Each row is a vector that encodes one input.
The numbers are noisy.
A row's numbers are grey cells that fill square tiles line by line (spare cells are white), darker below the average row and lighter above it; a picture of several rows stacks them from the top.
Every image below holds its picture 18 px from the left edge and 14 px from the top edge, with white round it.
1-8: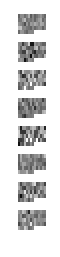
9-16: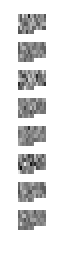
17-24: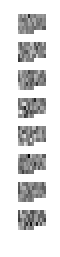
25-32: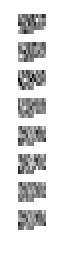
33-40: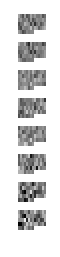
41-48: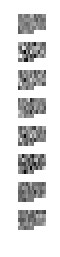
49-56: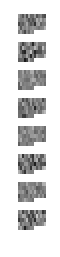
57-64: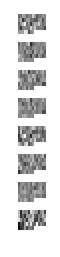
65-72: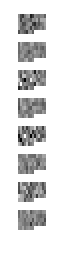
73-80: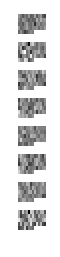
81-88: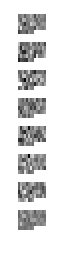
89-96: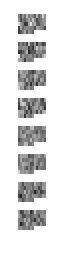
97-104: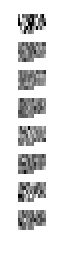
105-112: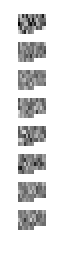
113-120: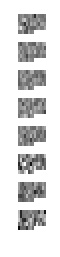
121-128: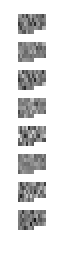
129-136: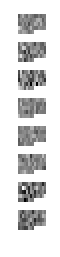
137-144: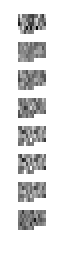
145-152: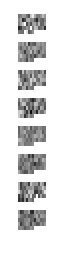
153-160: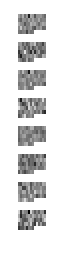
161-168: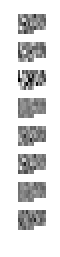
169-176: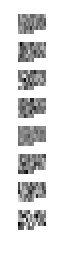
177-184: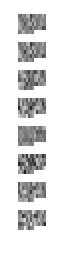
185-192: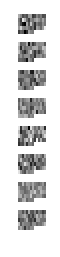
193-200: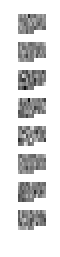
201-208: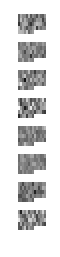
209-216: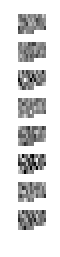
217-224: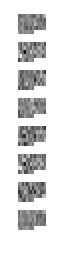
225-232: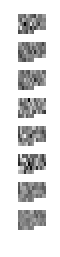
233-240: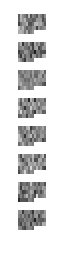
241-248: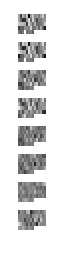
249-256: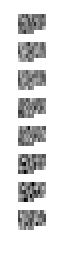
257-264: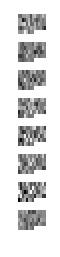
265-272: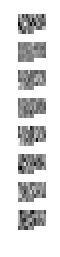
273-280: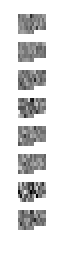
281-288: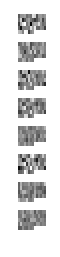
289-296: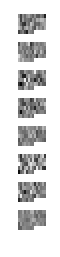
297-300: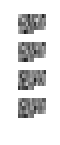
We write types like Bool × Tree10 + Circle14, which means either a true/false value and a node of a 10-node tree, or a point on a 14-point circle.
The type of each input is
Bool × Line8 × (Line8 + Line9).
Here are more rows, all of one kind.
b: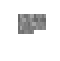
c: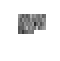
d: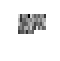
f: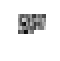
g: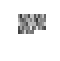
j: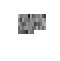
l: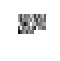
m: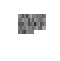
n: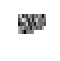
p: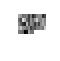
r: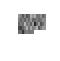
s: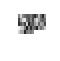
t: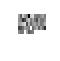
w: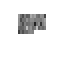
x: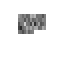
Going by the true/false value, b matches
g, l, s and t.
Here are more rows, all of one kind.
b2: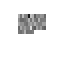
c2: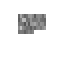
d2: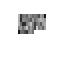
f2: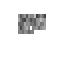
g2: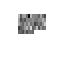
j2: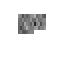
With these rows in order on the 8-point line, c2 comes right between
g2 and j2.
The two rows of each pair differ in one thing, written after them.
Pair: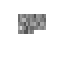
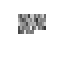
the place on the 9-point line
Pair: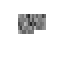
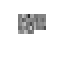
the true/false value
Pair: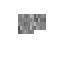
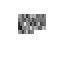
the true/false value
